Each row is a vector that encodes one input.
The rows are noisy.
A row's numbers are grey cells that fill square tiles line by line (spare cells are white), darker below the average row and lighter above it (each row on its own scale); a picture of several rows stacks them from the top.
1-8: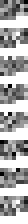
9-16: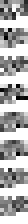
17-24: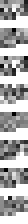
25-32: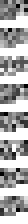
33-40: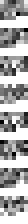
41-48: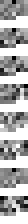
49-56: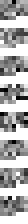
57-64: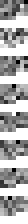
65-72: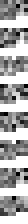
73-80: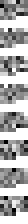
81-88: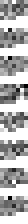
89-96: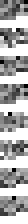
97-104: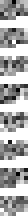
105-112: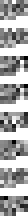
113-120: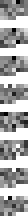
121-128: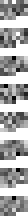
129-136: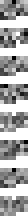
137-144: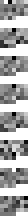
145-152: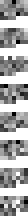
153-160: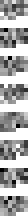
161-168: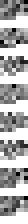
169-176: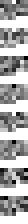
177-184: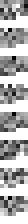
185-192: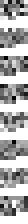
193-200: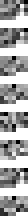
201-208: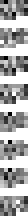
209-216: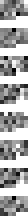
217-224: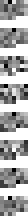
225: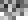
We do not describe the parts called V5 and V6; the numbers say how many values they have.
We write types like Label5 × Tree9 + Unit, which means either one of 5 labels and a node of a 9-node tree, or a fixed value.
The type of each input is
Line7 × (Line7 + V6) + Line9 + V5.
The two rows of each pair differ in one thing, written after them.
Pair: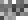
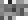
the value of V6
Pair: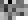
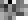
the place on the 7-point line
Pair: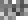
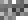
the place on the 7-point line
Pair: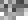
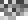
the value of V6
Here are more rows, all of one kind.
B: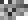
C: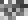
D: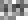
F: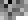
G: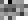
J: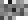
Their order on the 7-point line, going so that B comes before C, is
F, B, C, G, D, J.
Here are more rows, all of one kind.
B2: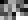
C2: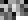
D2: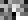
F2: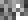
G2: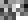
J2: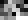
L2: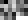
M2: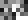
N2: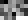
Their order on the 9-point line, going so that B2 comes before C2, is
J2, B2, N2, L2, C2, D2, M2, G2, F2.
